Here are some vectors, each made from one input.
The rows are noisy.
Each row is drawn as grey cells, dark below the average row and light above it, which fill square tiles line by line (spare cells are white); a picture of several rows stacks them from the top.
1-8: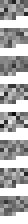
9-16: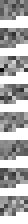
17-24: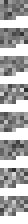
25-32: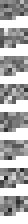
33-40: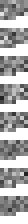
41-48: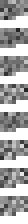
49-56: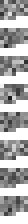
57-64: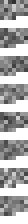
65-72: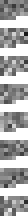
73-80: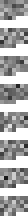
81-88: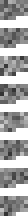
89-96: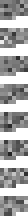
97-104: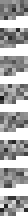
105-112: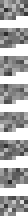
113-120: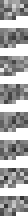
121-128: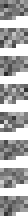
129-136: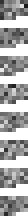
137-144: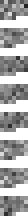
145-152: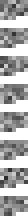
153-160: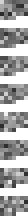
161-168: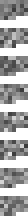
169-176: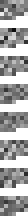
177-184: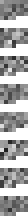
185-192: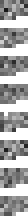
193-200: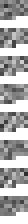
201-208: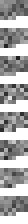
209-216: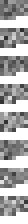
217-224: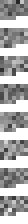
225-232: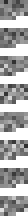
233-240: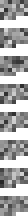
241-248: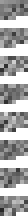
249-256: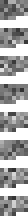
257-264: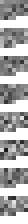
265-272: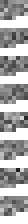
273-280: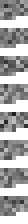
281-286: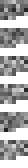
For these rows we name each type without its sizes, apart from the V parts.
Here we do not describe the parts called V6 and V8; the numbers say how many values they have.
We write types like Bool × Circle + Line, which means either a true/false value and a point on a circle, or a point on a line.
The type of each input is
Label × V6 + (Line + Tree) × V8.
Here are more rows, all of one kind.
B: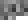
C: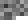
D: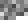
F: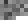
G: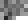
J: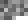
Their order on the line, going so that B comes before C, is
J, B, D, F, G, C.
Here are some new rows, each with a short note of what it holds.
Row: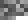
a point on a line and a value of V8
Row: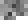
a node of a tree and a value of V8
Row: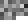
a label and a value of V6
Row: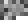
a label and a value of V6
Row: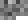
a node of a tree and a value of V8
